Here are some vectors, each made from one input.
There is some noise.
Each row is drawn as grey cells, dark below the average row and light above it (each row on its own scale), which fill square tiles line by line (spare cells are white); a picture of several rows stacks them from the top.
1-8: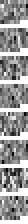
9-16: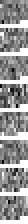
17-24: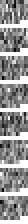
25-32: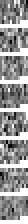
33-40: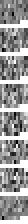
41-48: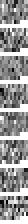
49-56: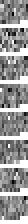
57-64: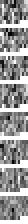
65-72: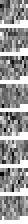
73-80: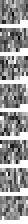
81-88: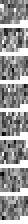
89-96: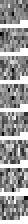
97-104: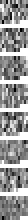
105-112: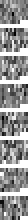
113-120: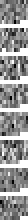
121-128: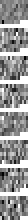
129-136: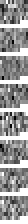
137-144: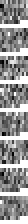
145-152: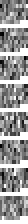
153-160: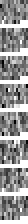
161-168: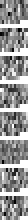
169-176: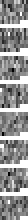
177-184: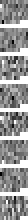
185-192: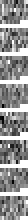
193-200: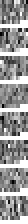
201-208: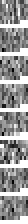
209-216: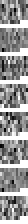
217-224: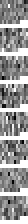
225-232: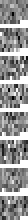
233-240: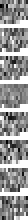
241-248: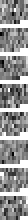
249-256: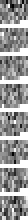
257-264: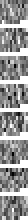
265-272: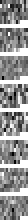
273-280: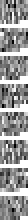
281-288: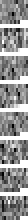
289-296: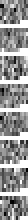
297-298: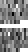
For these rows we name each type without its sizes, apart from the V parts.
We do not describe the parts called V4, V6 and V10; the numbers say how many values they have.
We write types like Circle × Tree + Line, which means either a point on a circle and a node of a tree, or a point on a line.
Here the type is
(Circle × V4 × V10 + List(Line)) × V6.
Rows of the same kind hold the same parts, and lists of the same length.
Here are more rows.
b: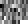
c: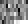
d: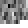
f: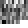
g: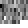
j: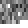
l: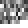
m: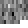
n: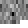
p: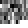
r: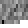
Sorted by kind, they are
b, d, g, n
c, l, r
f
j, m, p

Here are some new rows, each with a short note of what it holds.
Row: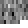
a value of V6, together with the empty list
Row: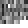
a value of V6, together with the empty list
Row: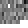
a value of V6, together with the empty list
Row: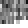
a value of V6, together with a list of one item
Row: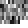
a point on a circle, a value of V4, a value of V6 and a value of V10
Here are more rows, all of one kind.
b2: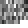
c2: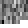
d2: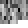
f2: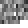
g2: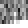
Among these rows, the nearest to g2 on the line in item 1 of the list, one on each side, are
b2 and d2.
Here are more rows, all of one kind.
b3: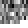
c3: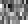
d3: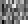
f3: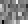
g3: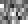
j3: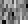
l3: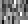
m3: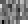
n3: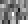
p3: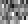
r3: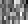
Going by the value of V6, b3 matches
c3, l3, p3 and r3.
